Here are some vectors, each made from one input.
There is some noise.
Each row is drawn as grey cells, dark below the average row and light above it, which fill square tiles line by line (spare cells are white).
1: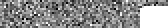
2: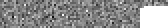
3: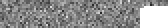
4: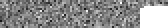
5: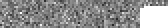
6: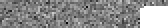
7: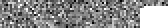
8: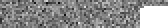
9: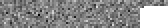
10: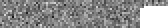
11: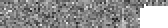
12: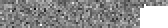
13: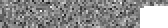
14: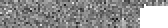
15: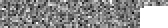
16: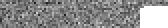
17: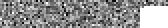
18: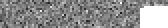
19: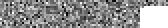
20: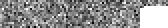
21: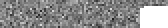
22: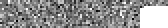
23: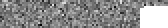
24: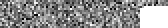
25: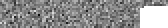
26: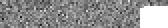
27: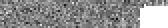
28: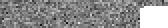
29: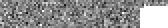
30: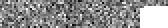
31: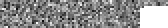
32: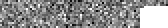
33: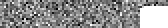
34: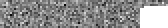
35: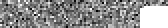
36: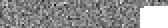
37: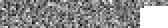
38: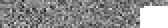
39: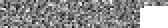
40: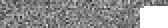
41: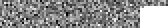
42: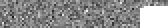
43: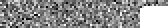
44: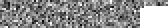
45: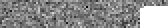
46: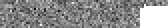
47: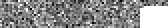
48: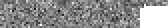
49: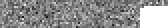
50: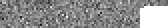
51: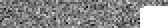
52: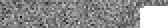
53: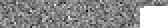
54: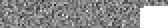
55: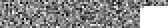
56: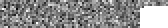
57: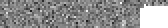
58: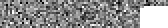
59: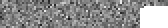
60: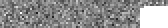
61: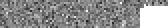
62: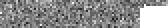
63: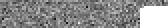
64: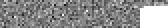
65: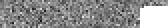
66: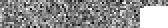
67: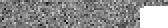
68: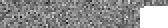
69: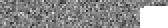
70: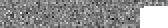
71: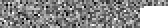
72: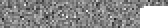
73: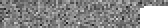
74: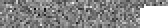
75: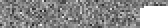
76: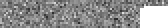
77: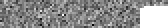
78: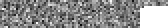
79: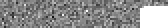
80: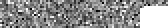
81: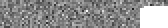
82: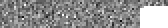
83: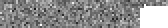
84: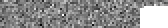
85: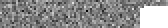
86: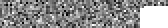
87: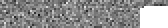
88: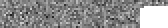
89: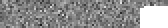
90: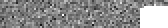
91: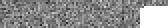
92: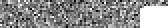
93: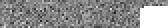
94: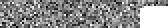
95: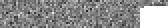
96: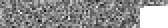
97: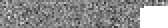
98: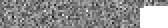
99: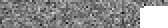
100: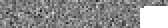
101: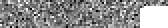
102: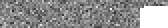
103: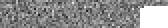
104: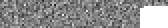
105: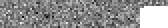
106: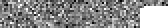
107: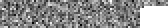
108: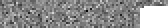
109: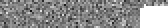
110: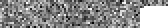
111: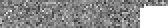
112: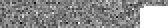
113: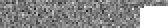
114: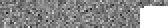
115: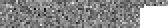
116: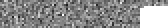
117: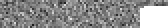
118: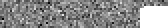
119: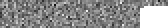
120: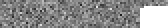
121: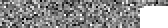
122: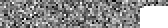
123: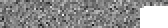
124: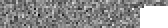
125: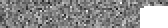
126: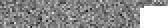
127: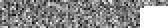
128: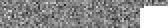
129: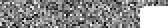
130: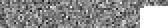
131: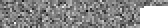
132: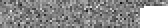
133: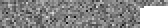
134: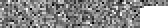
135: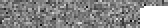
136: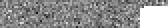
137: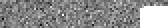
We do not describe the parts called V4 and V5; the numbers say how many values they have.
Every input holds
either a value of V4 and a value of V5, or a list of up to three points on a 6-point circle.
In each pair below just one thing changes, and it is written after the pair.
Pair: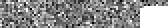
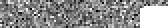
the value of V5
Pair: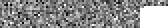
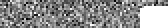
the value of V4
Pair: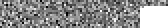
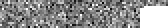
the value of V4
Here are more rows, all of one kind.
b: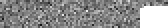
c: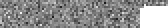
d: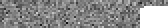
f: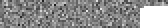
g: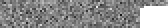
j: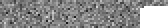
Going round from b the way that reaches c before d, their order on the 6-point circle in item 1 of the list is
b, f, c, g, j, d.
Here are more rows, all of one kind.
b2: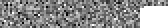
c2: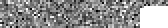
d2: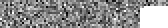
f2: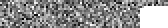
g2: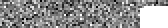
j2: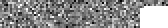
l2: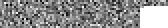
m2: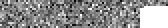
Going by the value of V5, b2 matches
f2 and j2.
